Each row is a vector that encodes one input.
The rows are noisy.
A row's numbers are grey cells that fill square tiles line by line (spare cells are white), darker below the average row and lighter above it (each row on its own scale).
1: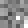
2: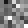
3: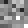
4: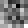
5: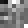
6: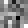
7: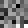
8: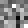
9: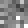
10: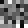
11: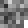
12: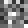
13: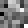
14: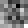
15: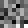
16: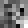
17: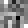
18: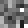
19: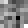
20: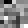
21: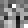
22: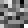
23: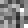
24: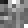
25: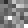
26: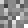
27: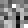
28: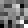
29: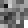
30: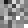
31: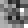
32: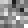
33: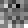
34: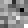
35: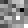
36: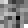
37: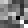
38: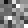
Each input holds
one of 5 labels and one of 6 labels.
